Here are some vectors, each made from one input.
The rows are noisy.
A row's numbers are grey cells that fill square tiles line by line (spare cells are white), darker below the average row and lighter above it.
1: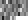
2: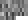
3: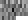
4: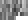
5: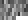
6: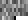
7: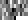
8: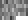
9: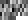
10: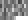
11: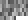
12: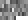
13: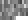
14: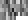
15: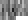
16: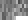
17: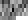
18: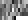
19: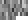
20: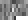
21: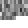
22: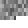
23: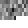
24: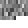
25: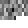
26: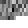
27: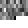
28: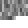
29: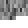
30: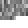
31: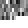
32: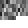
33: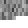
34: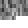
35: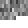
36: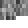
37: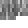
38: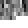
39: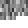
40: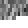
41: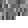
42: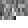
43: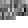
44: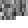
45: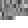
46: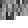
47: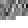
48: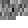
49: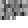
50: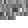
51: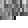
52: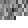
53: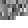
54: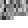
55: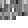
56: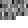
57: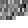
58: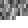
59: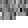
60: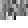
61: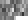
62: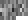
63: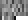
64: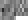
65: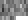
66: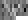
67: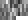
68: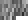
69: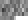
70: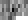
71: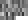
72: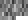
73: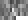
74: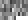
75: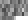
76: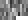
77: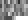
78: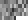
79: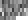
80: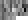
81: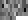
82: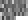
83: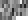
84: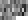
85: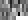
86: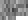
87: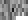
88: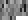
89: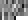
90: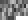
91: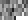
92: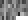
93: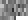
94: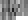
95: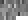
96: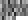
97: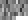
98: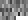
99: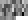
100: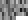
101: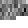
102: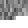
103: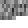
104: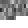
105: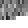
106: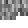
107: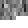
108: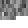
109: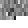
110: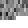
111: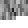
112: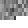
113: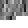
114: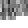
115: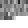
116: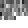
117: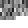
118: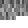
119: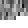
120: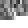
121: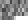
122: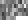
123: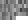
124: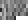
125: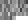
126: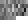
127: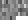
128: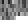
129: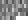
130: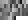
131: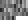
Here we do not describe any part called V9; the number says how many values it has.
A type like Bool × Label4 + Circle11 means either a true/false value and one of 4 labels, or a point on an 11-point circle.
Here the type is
(Bool × Label8 + Unit) × V9.
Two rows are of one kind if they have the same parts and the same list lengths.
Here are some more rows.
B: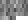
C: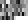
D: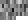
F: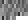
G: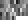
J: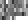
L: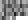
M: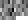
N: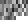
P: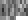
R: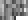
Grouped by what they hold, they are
B, C, F, G, P
D, J, L, M, N, R

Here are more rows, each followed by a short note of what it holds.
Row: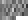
one of 8 labels, a true/false value and a value of V9
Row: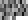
one of 8 labels, a true/false value and a value of V9
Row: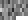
a value of V9
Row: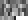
one of 8 labels, a true/false value and a value of V9
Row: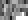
one of 8 labels, a true/false value and a value of V9
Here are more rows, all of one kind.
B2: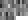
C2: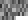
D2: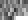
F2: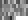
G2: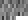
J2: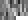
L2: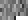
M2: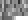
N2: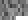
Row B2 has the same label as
F2, J2 and M2.
